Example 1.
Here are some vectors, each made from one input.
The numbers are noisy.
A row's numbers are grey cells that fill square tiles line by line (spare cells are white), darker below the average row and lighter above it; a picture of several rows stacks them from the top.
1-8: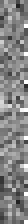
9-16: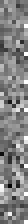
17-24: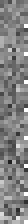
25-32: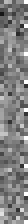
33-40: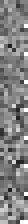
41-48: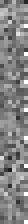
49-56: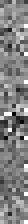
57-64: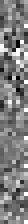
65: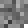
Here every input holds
a point on each of two 3-point lines.
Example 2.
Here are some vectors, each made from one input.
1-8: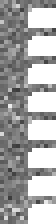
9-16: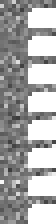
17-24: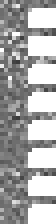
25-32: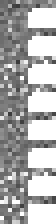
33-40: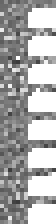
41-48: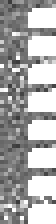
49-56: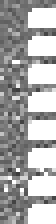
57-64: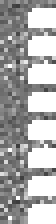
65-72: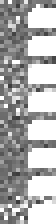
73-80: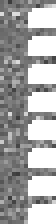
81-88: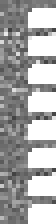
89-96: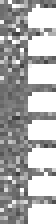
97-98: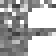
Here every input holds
a point on a 10-point line.
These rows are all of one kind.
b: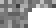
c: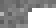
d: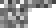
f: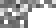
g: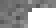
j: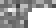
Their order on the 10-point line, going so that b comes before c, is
d, g, f, b, c, j.
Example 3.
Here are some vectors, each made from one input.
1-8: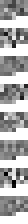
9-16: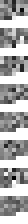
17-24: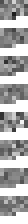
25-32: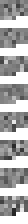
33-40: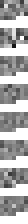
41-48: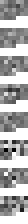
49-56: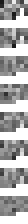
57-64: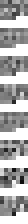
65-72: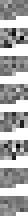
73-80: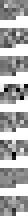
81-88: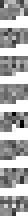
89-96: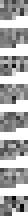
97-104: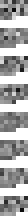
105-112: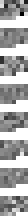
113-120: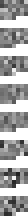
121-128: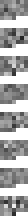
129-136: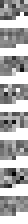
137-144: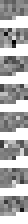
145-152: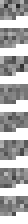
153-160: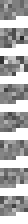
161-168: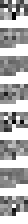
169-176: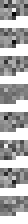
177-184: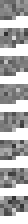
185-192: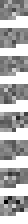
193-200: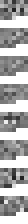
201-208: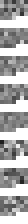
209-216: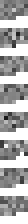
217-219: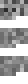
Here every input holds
a point on an 18-point line.
